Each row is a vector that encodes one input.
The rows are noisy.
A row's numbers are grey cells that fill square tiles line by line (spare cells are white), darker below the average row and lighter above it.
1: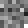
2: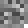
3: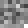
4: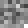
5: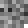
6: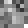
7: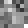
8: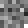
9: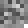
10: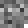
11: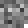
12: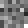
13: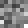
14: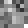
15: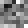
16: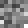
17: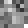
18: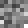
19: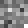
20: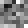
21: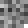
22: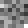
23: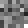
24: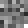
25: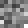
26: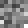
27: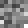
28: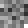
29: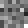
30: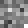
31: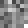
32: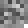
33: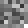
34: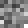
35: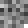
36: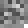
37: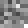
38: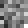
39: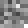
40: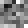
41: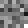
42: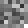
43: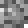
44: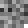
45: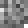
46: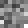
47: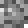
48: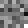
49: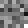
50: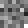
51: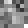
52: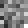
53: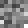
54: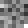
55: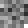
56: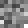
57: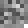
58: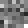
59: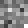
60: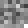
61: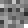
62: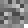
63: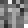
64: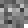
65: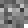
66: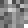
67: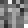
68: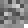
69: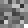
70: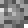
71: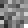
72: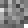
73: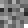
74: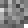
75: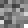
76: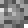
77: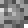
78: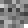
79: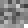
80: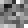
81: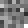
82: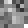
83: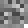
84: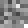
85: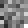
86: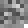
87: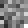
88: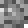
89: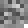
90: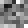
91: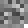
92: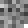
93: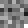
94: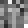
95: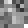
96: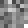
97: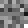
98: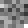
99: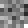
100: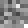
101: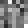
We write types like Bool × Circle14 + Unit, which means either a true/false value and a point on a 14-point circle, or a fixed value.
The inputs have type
List2(Line5) + Tree9.
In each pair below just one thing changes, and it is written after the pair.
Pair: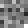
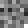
the place on the 5-point line in item 2 of the list
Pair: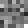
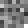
the place on the 5-point line in item 1 of the list
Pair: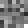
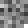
the place on the 5-point line in item 1 of the list
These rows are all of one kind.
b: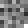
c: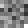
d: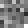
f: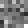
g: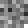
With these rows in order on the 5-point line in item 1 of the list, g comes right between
b and c.
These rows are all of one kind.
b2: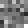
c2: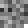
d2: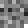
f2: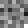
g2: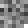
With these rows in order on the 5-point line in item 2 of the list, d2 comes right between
c2 and f2.
